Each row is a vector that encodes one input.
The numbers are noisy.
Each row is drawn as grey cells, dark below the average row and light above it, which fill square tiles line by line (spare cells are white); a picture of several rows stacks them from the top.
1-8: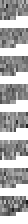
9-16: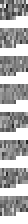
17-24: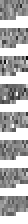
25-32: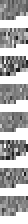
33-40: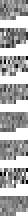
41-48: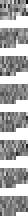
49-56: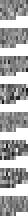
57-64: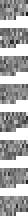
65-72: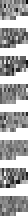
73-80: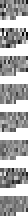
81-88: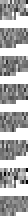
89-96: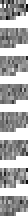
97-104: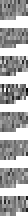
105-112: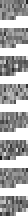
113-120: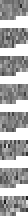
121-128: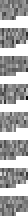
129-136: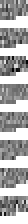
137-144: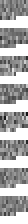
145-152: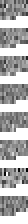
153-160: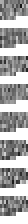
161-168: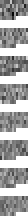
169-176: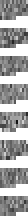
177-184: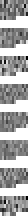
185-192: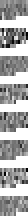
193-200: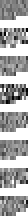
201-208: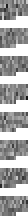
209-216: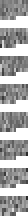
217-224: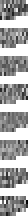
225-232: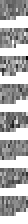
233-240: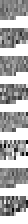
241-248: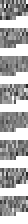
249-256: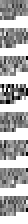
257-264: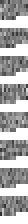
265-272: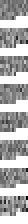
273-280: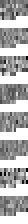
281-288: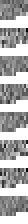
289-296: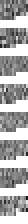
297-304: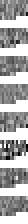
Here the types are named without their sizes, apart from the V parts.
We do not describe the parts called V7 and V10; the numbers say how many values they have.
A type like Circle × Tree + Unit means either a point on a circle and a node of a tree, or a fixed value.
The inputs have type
Bool × V10 + (Circle × Circle + Unit) × V7.
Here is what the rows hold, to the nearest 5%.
About 50% of them hold a true/false value and a value of V10. The rest hold a value of V7, together with either a point on each of two circles, or a fixed value.
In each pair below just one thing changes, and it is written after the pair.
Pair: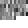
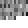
the value of V10
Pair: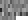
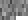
the true/false value
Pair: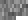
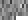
the true/false value
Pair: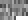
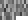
the true/false value
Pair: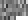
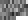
the true/false value
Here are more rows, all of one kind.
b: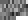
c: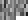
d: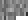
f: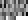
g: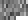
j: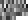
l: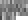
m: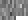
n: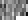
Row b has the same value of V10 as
d, f and g.
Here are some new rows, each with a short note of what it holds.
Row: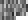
a value of V7
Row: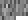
a true/false value and a value of V10
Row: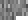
a value of V7
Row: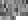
a value of V7
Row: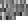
a true/false value and a value of V10
